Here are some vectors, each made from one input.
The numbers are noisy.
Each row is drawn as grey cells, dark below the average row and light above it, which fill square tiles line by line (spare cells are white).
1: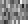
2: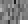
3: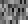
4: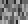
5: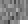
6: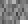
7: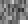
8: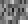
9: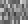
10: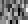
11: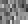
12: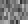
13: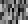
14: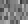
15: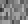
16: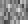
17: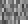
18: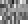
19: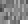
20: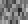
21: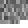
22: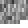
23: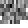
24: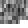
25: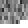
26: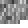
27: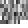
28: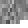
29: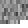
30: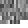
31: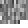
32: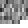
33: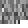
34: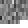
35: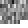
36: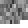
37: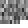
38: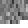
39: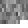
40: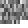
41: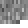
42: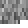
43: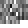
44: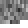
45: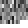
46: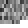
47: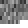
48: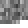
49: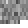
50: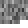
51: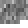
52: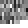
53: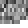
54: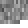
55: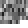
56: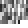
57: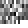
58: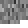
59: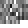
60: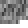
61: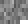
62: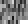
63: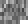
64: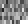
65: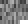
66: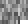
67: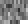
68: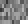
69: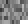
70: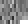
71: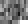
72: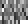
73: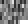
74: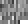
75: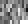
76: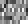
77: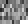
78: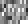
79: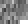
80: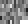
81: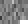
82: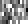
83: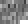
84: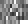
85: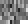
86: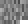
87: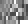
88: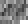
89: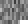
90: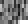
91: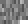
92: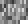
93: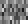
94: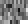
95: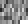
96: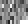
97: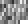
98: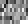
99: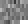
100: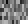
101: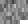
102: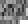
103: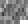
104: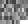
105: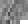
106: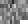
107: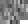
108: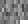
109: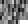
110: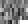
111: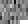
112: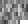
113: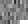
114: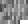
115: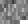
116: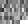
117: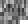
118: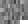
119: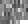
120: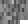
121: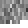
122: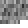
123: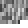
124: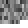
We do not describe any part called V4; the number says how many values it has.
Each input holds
a list of up to two items, each one of 6 labels and a value of V4.
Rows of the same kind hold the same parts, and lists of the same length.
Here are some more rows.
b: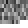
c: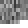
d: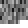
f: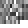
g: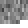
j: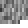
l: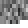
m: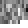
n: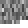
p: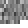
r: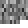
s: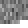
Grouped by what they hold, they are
b, g, j, l
c, d, m, n, p, r, s
f

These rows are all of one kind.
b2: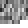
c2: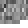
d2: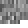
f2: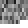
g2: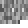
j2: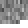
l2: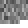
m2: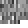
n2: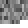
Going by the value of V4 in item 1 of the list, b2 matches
d2, m2 and n2.
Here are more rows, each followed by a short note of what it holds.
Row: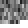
a list of one item
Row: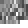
the empty list
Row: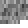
a list of two items
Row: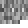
a list of one item
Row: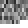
a list of one item
